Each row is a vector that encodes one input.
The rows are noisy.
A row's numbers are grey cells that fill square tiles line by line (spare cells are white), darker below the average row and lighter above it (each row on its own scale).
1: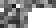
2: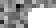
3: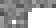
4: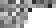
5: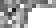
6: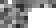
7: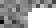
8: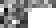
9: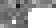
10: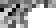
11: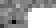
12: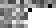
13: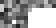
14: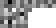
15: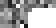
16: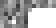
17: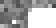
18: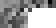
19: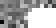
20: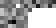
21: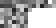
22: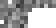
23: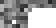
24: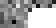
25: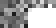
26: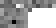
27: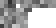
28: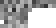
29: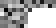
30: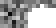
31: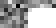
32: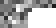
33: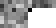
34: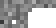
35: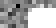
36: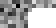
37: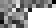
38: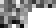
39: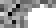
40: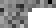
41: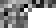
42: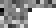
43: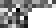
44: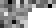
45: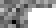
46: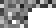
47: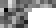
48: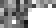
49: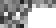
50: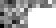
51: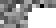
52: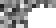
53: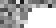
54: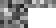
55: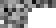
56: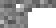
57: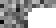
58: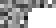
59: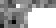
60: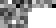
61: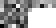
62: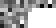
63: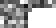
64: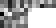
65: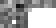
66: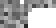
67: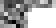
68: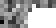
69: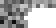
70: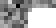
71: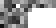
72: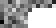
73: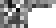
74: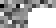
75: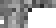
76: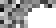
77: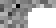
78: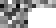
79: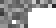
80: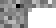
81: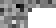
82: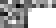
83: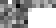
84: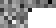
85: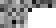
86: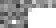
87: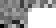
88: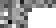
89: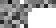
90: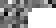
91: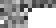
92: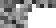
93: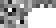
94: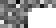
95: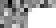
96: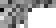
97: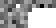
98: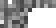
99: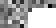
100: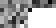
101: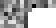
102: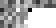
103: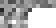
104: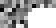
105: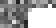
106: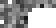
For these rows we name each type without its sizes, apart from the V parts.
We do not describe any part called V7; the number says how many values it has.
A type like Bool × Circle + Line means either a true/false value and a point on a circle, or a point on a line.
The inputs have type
(Bool × Bool × Bool + V7) × Line.
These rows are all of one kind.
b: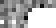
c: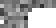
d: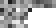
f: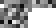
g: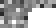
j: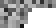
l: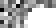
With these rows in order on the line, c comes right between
d and j.
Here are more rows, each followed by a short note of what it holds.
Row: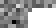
a point on a line and a value of V7
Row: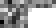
a point on a line and a value of V7
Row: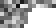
a point on a line and three true/false values
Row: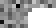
a point on a line and three true/false values
